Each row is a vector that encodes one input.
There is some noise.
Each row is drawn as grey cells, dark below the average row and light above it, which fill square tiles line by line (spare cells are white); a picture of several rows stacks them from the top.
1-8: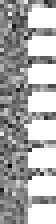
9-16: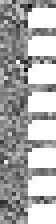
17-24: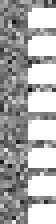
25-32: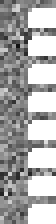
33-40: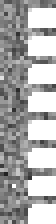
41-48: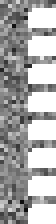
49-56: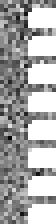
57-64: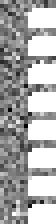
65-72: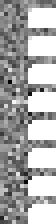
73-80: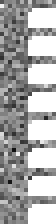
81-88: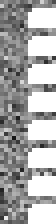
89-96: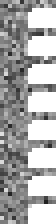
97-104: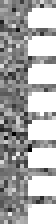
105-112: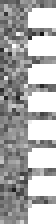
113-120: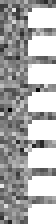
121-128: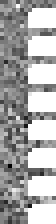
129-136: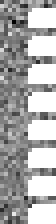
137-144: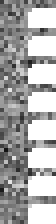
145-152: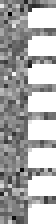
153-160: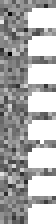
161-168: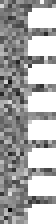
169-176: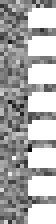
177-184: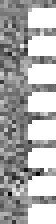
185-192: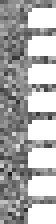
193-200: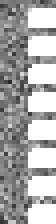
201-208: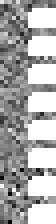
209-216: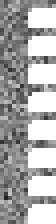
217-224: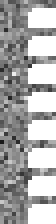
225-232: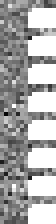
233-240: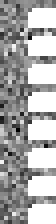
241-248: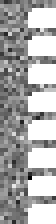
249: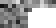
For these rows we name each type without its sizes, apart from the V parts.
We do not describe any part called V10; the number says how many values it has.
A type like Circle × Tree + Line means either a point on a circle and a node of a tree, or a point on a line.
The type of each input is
(Bool × Bool × Bool + Circle) × V10 + Tree + Unit.
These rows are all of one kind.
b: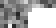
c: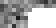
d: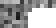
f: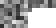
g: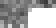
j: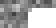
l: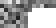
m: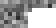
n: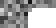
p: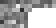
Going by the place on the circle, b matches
d and m.
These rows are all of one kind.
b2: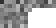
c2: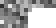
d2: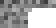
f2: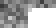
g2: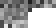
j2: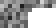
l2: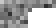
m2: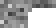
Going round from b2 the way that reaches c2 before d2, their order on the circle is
b2, j2, l2, m2, c2, g2, d2, f2.
